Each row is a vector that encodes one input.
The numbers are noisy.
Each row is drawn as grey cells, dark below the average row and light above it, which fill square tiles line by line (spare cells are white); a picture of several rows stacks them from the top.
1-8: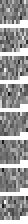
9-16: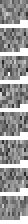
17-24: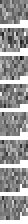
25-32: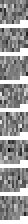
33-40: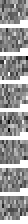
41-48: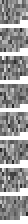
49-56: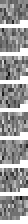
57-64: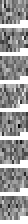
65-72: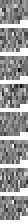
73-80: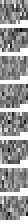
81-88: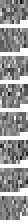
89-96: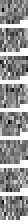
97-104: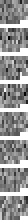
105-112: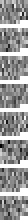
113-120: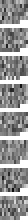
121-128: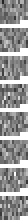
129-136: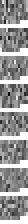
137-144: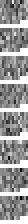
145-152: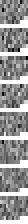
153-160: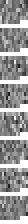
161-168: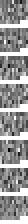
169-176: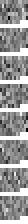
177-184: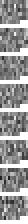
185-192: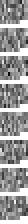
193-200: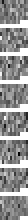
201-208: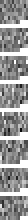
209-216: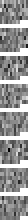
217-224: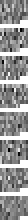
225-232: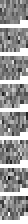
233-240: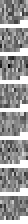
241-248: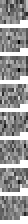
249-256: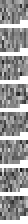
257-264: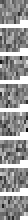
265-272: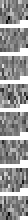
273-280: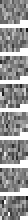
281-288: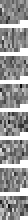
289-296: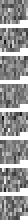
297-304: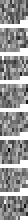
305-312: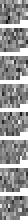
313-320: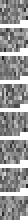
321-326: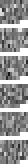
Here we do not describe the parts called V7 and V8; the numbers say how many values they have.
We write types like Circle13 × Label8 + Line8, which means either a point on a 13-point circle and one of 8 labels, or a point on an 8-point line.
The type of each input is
(Label11 × V8 + V7) × Line9.
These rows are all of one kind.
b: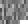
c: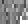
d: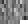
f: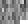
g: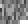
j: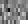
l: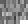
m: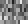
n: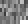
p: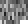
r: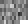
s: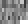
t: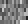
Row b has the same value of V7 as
g and p.
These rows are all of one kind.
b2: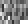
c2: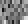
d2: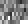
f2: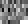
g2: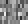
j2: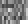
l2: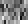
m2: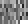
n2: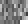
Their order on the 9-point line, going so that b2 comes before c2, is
l2, f2, d2, b2, c2, j2, n2, g2, m2.
